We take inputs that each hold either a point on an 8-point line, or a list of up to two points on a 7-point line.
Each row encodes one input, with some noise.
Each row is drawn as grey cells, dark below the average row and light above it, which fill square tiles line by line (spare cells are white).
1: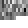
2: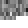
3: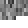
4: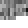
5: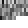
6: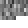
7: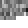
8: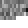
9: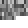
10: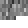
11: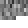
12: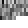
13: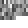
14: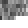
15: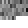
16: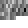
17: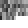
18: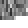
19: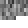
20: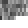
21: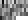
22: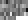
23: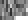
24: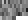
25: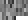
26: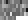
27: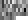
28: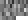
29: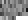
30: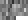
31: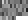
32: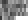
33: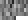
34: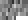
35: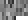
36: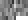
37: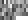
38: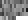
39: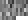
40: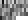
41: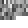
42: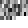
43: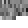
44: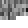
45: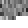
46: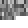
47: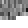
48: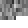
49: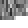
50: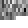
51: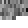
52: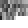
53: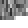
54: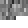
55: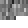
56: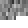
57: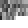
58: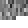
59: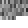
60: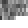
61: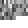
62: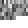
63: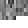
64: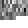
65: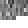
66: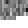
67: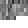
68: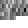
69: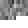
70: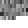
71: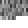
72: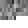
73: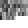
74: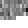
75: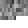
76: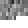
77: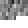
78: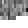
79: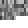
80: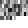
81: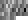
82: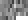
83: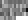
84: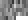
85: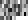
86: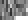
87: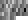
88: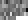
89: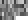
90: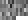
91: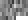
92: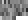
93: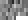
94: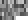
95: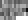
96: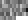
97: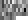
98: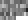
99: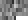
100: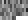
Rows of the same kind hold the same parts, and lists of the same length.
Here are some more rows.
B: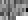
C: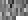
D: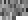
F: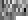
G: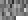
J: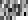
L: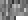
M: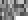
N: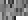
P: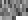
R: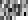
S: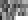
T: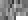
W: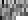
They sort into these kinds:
B, D, P
C, G, L, N, T
F, M, S, W
J, R

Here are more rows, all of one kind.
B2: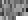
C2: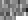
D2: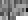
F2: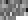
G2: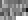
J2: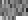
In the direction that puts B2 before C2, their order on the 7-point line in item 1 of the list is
J2, B2, D2, G2, C2, F2.
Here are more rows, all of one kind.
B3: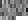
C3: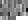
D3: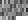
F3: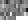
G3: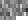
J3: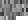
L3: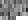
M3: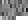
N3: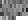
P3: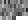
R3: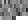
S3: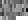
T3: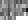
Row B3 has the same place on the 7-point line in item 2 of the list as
C3, G3 and R3.
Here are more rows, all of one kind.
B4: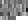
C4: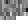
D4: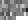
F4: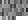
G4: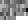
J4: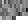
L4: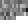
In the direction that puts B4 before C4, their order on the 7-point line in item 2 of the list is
G4, F4, D4, L4, J4, B4, C4.
